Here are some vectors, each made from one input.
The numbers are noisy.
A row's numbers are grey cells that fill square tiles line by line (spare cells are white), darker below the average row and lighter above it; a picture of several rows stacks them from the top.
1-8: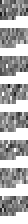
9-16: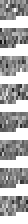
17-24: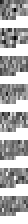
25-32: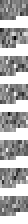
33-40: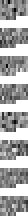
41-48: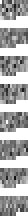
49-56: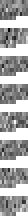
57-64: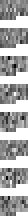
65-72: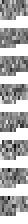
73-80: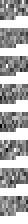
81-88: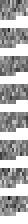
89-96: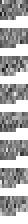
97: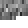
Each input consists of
a point on a 7-point line, together with either a point on an 8-point line, or a point on a 9-point line.
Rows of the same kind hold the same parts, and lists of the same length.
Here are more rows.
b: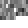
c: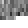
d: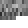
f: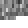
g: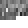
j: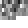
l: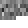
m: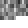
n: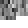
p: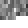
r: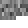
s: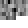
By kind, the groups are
b, c, d, f, g, l, m, p, r
j, n, s

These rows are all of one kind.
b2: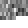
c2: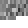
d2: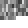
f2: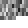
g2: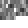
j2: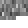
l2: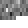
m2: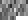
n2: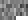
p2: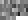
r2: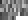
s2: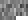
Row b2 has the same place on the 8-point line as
c2, f2 and m2.
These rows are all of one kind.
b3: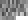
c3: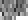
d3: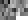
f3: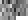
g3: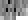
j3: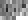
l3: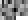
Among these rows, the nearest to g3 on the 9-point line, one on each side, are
c3 and f3.
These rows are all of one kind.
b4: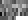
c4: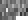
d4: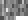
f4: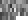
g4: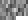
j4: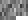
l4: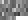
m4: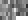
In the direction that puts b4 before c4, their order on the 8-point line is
g4, f4, m4, j4, b4, l4, c4, d4.
